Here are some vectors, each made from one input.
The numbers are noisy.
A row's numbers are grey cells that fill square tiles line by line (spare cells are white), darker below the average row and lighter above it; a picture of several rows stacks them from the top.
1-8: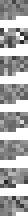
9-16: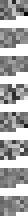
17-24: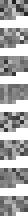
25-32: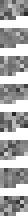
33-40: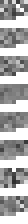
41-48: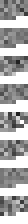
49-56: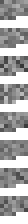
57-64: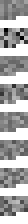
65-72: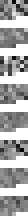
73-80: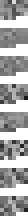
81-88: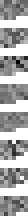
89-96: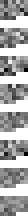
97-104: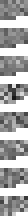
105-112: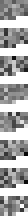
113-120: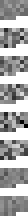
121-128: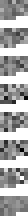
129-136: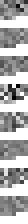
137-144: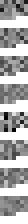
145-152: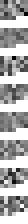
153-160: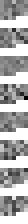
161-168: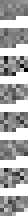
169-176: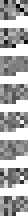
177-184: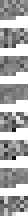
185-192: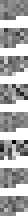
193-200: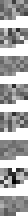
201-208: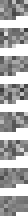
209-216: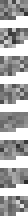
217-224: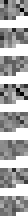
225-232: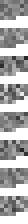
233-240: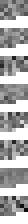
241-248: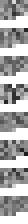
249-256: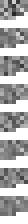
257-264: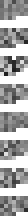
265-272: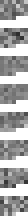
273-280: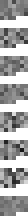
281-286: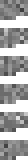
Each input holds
a point on a 16-point circle and a true/false value.
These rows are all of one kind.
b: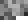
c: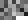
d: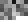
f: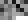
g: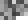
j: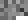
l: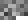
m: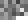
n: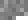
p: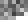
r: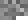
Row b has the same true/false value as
c, f, g and j.
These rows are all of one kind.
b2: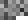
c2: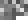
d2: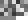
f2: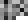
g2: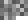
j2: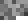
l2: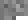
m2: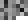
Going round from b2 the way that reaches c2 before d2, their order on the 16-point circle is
b2, c2, l2, m2, g2, j2, f2, d2.
